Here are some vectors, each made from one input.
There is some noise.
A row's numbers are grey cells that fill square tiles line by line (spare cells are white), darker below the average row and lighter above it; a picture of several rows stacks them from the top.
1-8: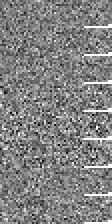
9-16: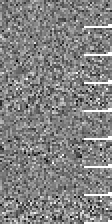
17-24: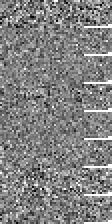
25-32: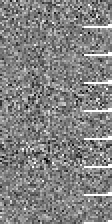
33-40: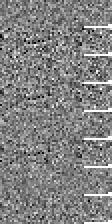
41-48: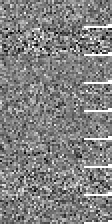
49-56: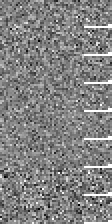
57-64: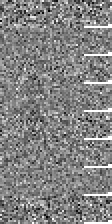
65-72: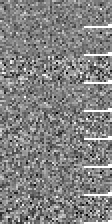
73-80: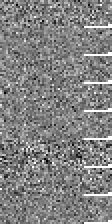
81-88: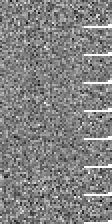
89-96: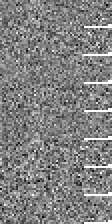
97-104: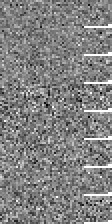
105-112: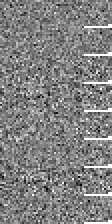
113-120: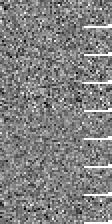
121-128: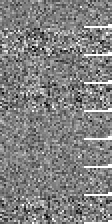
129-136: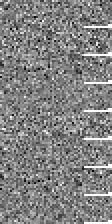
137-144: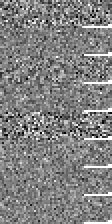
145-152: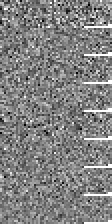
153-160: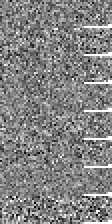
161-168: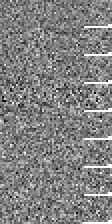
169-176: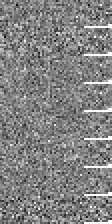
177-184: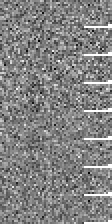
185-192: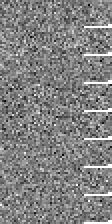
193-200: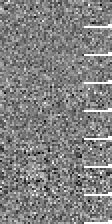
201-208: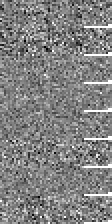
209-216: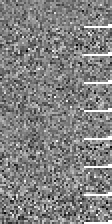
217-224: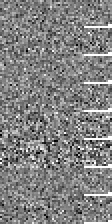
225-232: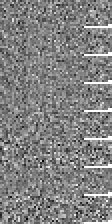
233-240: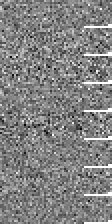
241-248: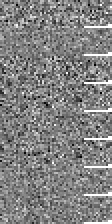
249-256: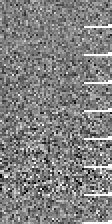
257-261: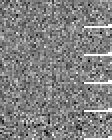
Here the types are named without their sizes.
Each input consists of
a true/false value, together with either a point on a circle, or a fixed value.
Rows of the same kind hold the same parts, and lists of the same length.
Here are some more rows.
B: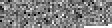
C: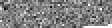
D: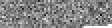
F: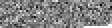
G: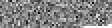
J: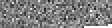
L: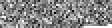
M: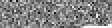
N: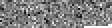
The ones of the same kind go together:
B, G, M, N
C, D, F, J, L

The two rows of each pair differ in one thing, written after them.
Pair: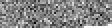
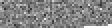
the place on the circle
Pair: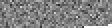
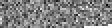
the place on the circle
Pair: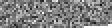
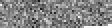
the place on the circle
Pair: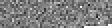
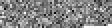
the true/false value
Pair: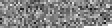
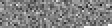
the place on the circle
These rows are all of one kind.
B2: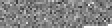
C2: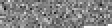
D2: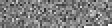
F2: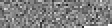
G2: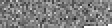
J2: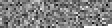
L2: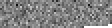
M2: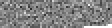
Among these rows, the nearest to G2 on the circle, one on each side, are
C2 and L2.
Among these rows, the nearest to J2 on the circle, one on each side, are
B2 and F2.
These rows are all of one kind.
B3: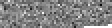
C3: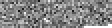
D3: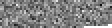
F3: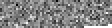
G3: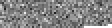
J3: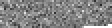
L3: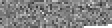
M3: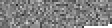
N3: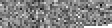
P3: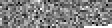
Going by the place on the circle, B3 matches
G3 and N3.
